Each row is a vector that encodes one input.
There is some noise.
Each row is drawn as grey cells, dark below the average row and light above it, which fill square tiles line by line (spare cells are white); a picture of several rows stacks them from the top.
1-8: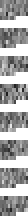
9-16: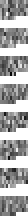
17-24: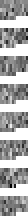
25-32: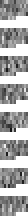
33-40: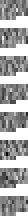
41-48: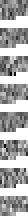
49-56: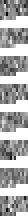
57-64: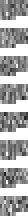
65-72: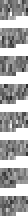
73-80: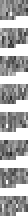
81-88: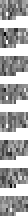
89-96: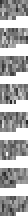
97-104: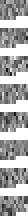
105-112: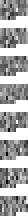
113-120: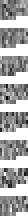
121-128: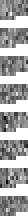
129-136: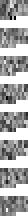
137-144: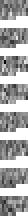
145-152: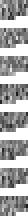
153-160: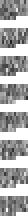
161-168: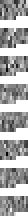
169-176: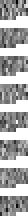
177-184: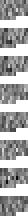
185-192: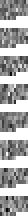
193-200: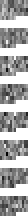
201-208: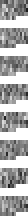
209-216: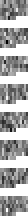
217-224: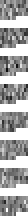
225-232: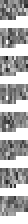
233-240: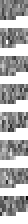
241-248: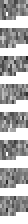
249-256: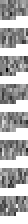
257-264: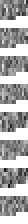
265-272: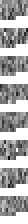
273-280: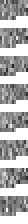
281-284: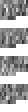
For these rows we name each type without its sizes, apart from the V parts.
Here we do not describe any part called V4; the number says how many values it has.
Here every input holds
a point on a line, together with either three true/false values, or a value of V4.
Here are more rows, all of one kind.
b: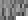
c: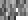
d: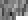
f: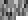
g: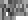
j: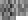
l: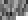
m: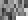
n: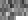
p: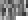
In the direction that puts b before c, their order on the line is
m, f, l, d, b, p, g, j, n, c.
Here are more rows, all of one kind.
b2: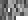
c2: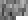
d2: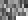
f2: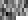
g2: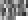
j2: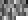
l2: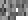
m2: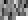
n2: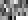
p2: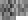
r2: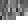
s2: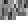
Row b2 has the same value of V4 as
d2 and r2.
